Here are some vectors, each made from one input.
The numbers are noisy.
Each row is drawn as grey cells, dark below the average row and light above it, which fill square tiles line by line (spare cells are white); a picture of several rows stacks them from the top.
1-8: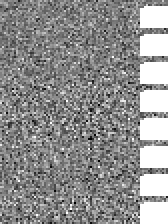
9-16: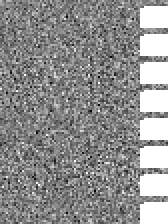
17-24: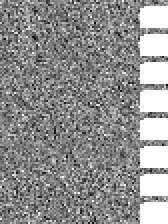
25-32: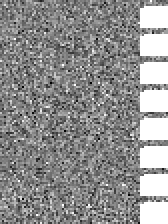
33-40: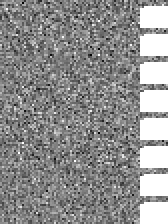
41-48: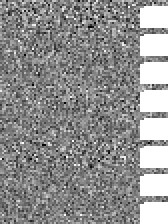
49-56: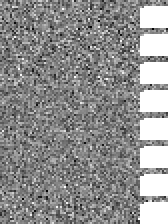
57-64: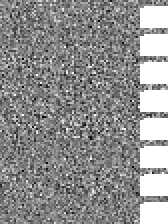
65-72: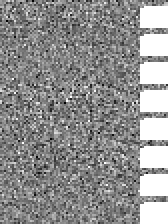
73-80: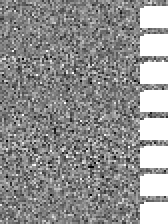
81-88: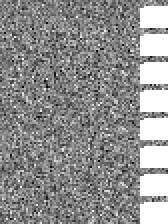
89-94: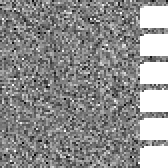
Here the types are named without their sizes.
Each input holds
a label, together with either a fixed value, or three true/false values.
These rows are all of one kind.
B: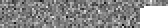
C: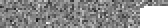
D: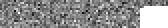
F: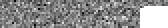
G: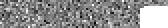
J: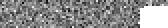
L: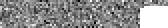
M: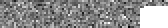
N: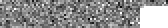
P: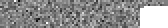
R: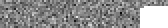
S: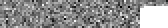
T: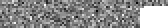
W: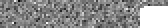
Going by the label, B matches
C, P, R and W.
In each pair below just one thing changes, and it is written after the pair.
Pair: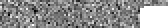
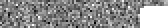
one of the three true/false values
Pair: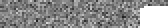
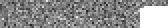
one of the three true/false values
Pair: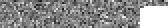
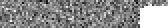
the label
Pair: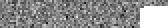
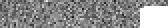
one of the three true/false values
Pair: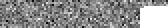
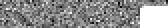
one of the three true/false values
